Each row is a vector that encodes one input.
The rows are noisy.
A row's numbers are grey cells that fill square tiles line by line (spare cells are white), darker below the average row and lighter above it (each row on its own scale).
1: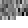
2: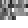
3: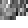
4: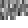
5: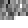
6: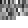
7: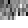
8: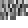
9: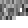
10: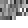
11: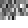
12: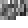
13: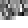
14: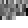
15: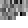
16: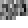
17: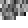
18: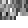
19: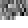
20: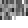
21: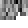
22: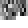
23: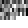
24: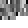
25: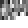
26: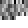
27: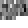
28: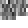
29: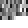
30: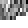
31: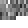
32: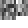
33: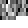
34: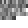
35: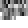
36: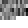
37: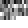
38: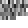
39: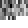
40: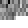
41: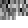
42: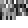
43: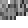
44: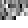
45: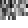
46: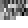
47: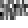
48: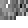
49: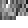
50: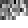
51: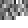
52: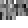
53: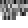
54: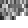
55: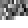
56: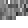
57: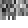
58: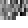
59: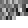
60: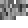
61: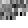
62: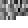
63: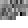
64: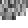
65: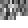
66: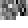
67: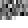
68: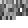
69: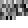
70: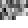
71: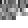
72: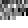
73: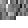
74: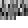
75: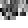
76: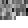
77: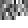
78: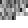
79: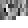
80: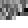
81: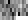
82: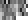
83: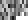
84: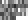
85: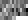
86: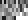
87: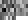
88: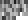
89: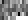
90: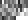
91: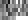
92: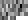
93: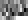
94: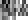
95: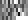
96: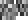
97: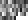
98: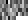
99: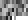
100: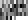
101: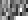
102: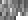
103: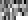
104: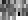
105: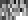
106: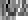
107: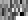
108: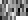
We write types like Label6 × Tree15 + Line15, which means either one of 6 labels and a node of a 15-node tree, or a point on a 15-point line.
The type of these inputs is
Bool × (Line7 + Line8).
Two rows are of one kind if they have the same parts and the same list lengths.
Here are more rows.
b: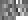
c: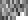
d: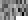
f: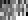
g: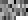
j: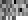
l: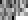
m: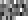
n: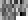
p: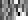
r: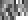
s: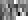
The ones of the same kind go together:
b, c, f, j, l, p, r, s
d, g, m, n

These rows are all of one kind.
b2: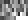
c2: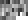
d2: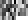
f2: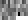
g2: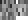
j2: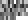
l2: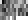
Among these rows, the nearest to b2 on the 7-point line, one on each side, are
g2 and j2.
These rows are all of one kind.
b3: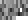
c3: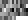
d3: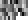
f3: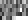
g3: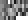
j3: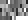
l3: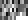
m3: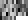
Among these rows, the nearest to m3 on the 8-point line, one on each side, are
g3 and l3.
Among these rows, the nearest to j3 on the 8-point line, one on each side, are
d3 and f3.
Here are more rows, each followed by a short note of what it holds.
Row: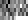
a point on a 7-point line and a true/false value
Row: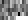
a point on a 7-point line and a true/false value
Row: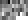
a point on a 7-point line and a true/false value
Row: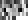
a point on a 7-point line and a true/false value
